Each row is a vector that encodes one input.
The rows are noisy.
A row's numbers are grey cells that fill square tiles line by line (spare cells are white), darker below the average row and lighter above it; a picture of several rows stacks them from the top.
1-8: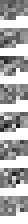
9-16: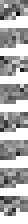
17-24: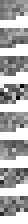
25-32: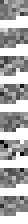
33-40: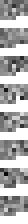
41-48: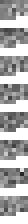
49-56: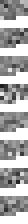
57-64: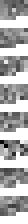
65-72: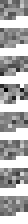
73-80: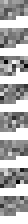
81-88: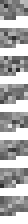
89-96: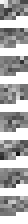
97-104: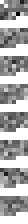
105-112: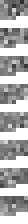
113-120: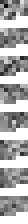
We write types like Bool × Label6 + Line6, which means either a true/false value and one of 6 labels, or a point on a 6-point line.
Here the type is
Label9 × Label12 + Tree10 + Unit.
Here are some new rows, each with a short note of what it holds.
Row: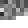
a fixed value
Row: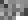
one of 9 labels and one of 12 labels
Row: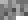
one of 9 labels and one of 12 labels
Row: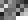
a fixed value
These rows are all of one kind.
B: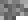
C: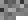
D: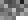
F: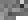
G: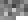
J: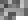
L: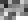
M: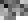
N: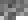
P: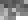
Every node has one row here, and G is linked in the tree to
L and P.
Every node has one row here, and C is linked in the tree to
D.
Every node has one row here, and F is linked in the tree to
M.
